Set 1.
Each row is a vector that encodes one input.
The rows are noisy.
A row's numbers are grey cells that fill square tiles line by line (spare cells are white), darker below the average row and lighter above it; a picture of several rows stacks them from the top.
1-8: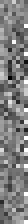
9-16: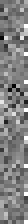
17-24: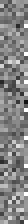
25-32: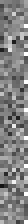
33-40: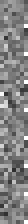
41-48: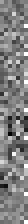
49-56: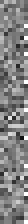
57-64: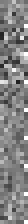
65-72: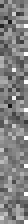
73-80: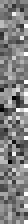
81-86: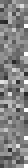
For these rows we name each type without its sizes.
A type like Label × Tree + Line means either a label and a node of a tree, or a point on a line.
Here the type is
Circle + Unit.
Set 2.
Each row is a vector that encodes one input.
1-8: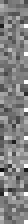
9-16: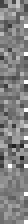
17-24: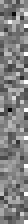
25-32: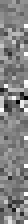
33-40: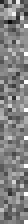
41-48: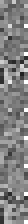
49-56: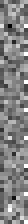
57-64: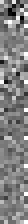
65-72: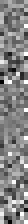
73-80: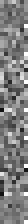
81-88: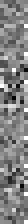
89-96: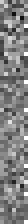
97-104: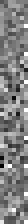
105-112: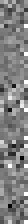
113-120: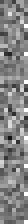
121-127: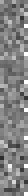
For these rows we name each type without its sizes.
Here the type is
Line.
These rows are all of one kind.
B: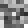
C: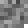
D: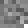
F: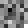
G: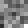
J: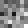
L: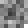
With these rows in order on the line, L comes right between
F and J.
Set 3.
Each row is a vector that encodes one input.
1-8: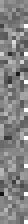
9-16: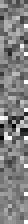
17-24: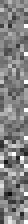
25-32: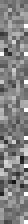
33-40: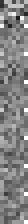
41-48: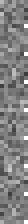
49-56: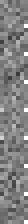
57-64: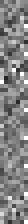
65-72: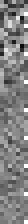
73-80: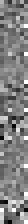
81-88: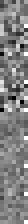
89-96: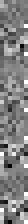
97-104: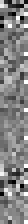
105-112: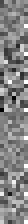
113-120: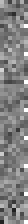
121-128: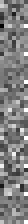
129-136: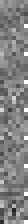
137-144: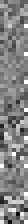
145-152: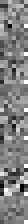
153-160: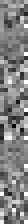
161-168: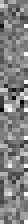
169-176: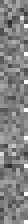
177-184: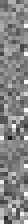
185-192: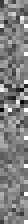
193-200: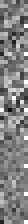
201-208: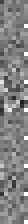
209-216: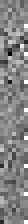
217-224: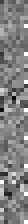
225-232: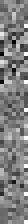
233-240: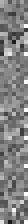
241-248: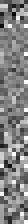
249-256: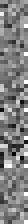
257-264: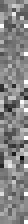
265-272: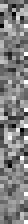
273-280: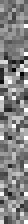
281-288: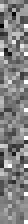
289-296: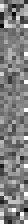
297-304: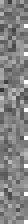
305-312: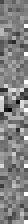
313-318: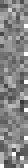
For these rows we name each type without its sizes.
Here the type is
Circle.
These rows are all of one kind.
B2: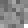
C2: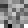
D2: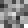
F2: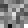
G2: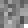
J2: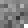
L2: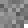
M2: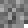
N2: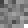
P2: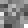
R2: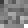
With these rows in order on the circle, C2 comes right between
B2 and G2.
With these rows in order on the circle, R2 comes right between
D2 and N2.
